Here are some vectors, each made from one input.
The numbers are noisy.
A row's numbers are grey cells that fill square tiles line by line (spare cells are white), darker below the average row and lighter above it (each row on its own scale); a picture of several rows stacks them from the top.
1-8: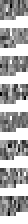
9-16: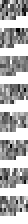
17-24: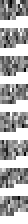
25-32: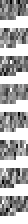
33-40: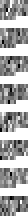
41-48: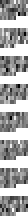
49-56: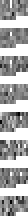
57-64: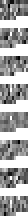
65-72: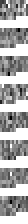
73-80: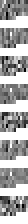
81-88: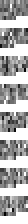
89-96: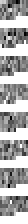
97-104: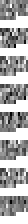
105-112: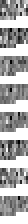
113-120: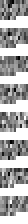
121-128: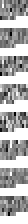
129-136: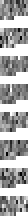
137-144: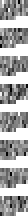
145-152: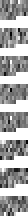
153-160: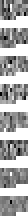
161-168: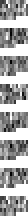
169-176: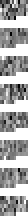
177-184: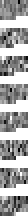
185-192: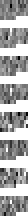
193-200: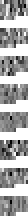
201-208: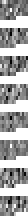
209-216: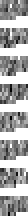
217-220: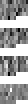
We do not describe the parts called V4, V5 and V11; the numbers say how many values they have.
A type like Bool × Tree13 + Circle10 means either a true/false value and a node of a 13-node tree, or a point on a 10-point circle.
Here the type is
Label10 × (Label10 × Label10 + Unit) × V5 × V11 + V4.
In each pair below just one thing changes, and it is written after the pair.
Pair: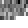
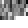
the label
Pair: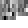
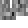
the label
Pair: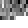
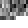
the value of V5
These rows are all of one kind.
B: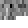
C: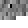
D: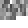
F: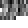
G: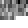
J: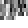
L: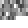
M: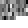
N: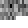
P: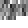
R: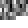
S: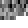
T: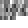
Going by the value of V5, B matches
C, N, P and S.
